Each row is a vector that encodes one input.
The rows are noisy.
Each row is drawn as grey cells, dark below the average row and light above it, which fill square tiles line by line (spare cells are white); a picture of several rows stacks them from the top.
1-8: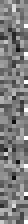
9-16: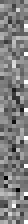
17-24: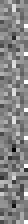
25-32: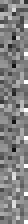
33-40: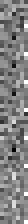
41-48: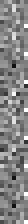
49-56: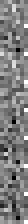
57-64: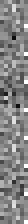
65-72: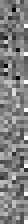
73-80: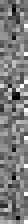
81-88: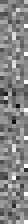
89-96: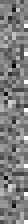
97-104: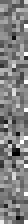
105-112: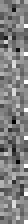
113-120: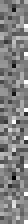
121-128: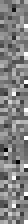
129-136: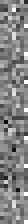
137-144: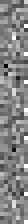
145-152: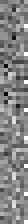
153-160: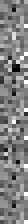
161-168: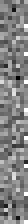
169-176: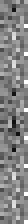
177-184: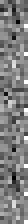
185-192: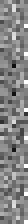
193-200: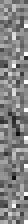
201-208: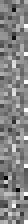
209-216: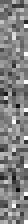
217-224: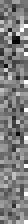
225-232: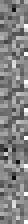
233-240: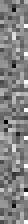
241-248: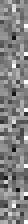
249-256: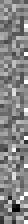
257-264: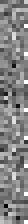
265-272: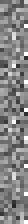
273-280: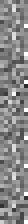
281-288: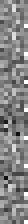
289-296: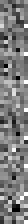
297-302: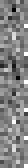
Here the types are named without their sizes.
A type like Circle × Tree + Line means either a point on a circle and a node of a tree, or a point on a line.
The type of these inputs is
List(Circle).
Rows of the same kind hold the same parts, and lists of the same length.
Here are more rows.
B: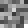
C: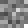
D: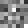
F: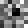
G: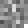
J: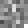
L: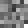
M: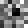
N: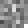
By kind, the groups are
B, D, G, J, N
C, L
F, M

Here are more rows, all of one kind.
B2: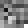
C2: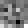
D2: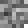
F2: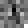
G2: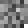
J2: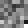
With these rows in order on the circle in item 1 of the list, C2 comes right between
B2 and F2.
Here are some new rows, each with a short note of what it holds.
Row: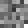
a list of two items
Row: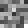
a list of one item
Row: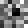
the empty list
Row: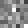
a list of one item
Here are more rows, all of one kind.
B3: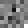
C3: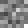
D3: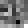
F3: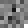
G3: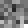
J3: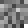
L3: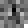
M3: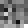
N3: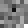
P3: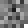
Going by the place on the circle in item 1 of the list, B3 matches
F3, J3 and P3.
